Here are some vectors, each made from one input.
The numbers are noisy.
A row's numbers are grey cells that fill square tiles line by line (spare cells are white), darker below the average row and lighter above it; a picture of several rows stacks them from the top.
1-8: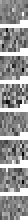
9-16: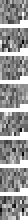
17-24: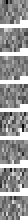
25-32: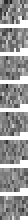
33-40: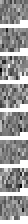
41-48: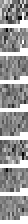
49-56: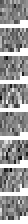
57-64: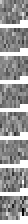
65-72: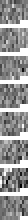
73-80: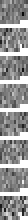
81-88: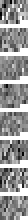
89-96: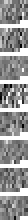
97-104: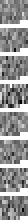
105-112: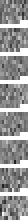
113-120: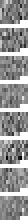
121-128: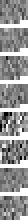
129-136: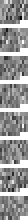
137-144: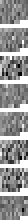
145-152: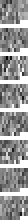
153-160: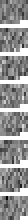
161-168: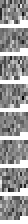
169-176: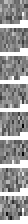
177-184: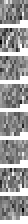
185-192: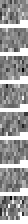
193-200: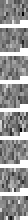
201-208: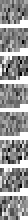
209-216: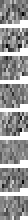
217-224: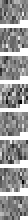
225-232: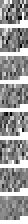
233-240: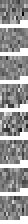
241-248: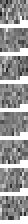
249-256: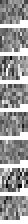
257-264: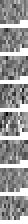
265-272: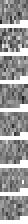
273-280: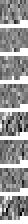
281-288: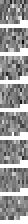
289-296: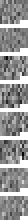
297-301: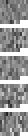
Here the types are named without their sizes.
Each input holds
a point on a line and a true/false value, together with either a fixed value, or a node of a tree.
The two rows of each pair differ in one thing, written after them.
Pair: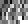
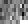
the place on the line
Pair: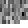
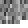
the place on the line
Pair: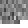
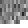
the place on the line
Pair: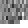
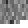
the true/false value
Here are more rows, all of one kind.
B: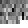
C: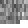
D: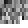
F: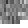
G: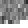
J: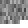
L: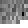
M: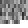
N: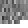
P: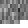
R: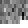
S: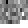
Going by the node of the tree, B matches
D, J, R and S.
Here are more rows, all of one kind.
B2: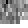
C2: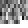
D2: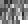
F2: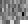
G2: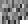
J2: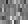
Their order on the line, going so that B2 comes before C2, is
B2, D2, G2, C2, J2, F2.
